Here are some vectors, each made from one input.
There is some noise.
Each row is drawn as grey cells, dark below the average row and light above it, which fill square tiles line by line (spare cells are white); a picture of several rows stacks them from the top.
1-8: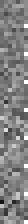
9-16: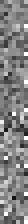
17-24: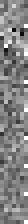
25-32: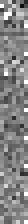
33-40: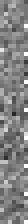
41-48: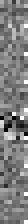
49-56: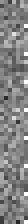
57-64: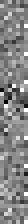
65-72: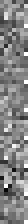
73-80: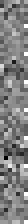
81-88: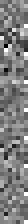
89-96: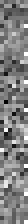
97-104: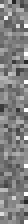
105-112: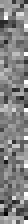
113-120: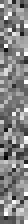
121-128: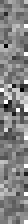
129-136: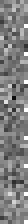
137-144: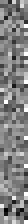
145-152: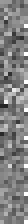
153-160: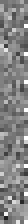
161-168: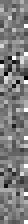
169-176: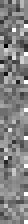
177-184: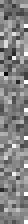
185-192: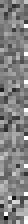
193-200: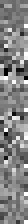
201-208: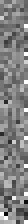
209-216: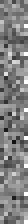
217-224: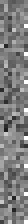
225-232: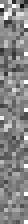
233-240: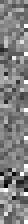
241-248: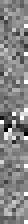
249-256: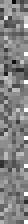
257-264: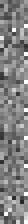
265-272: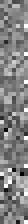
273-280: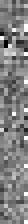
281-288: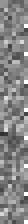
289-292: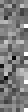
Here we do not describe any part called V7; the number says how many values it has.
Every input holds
a node of a 15-node tree, together with either four true/false values, or a value of V7.
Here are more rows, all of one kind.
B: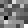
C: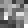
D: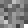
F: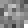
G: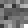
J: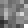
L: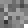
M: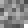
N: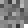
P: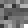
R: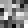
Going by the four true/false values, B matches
C, D, G and P.
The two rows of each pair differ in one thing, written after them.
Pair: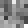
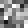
the node of the tree
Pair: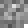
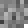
the value of V7
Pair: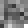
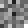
the value of V7
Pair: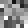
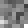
the node of the tree
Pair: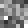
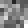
the value of V7
